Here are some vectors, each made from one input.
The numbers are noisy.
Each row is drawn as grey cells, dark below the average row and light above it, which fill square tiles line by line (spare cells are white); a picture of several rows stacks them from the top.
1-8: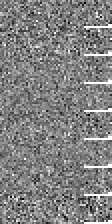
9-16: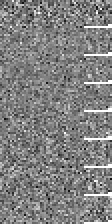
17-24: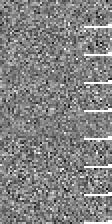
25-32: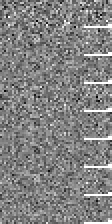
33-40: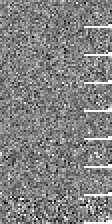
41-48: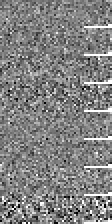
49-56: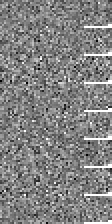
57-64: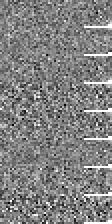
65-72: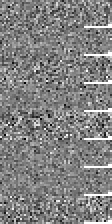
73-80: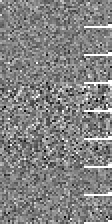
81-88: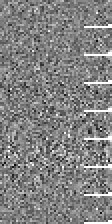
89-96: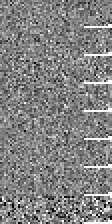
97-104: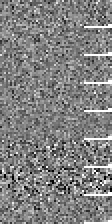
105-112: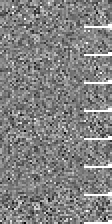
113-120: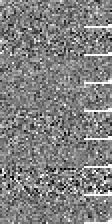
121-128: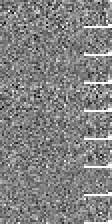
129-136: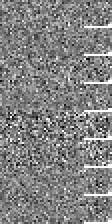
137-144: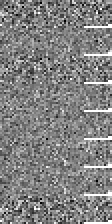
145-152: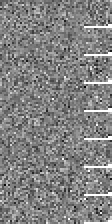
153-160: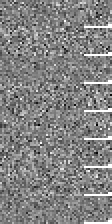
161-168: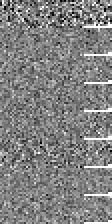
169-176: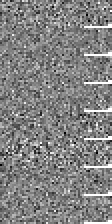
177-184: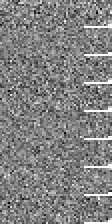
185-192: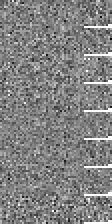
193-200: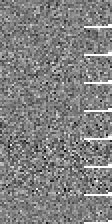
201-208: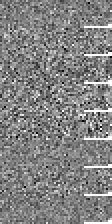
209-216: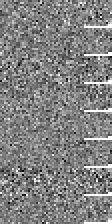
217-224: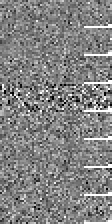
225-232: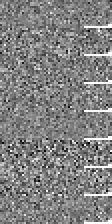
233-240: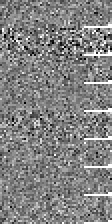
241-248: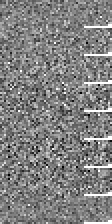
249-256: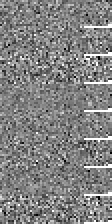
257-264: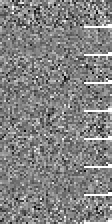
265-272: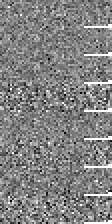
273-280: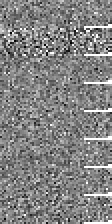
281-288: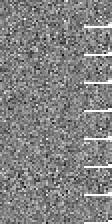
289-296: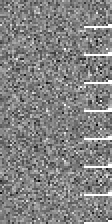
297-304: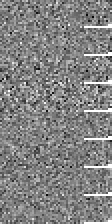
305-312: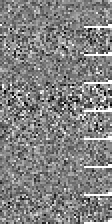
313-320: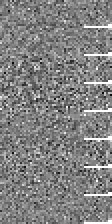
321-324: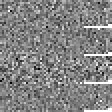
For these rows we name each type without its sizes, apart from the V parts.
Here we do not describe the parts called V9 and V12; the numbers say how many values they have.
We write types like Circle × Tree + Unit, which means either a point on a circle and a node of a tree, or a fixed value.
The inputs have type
Bool × ((Circle + V9) × V12 + Unit).
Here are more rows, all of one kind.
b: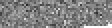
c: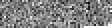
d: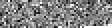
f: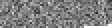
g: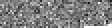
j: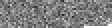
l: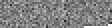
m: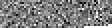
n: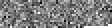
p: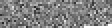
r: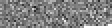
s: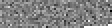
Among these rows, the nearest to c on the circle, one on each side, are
b and d.
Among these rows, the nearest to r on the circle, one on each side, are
j and p.
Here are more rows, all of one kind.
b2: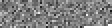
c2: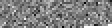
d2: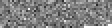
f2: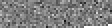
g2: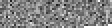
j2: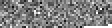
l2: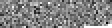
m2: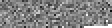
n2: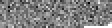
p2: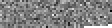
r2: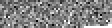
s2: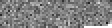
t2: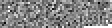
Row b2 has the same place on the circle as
j2, l2, r2 and s2.
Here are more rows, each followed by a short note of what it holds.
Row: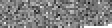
a point on a circle, a true/false value and a value of V12
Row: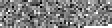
a true/false value, a value of V9 and a value of V12
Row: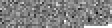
a true/false value, a value of V9 and a value of V12
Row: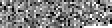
a true/false value
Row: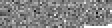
a true/false value, a value of V9 and a value of V12
